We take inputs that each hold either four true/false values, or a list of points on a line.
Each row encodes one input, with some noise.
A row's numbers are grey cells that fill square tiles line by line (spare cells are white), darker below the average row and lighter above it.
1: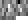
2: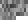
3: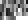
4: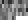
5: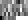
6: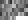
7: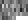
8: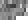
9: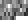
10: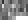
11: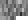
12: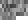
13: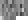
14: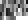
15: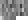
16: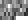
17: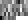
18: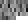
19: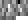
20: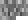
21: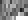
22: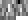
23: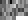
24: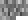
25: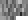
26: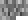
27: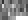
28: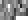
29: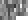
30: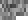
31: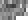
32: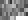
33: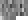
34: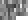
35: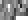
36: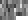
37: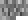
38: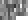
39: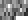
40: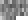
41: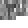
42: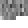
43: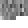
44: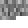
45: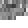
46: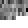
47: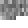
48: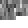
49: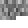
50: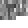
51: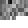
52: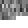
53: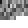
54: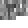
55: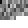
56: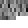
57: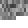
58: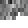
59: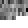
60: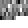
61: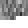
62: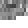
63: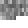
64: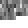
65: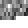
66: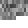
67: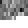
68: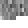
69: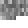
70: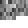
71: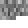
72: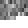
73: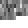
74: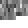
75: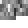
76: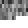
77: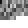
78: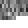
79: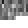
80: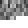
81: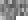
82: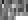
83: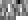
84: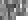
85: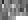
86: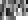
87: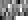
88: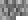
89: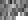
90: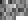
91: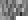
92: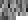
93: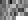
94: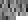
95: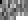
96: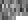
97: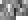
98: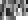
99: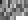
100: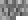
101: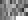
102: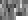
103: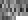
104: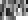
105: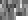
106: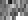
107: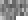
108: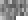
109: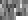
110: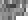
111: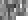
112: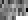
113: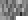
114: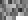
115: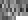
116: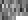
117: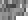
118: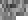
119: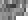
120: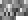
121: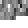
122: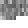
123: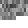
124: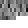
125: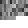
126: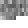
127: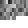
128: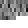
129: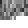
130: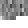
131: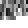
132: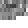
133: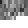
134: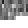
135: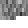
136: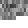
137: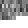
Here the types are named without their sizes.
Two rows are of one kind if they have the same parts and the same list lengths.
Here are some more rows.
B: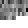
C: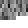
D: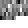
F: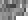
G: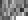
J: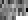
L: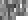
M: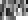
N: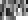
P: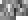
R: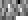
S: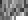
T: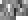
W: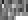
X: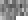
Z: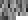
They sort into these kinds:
B, C, J, W, Z
D, F, L, P, R, T, X
G, S
M, N

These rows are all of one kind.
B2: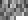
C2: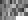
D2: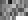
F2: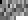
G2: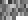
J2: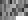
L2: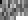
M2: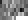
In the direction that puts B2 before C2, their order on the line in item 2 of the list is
B2, D2, J2, F2, C2, M2, L2, G2.
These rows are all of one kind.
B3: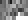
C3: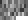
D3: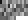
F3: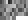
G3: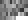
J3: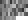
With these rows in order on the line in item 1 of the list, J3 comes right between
B3 and G3.
